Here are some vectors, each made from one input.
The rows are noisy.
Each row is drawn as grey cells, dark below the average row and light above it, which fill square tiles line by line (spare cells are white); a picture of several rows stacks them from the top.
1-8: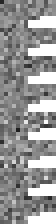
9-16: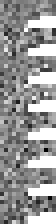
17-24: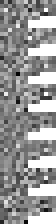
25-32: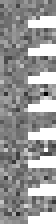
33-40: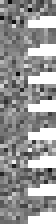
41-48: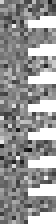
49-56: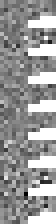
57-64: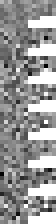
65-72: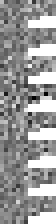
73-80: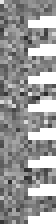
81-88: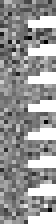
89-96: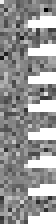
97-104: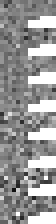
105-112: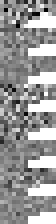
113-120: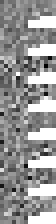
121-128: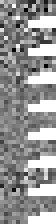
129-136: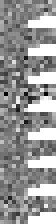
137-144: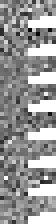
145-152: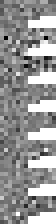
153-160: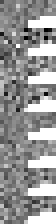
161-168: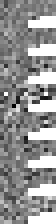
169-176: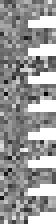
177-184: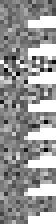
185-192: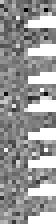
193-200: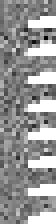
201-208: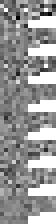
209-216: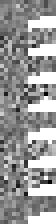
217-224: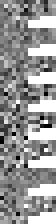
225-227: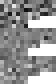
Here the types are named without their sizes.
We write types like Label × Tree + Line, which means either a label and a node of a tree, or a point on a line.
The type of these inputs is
Bool × Circle × (Tree + Unit) + Unit.
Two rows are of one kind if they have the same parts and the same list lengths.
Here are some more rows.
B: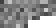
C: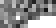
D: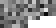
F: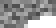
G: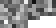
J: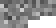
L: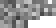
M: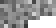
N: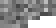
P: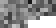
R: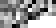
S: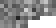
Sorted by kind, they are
B, D, F, N, P, S
C, G, R
J, L, M

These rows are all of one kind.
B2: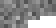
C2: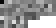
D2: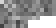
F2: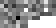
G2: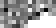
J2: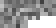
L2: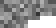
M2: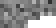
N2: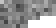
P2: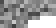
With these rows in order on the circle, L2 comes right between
D2 and P2.
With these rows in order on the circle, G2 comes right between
D2 and M2.
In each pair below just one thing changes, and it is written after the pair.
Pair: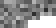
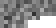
the place on the circle
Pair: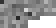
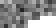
the true/false value
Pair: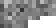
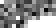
the node of the tree
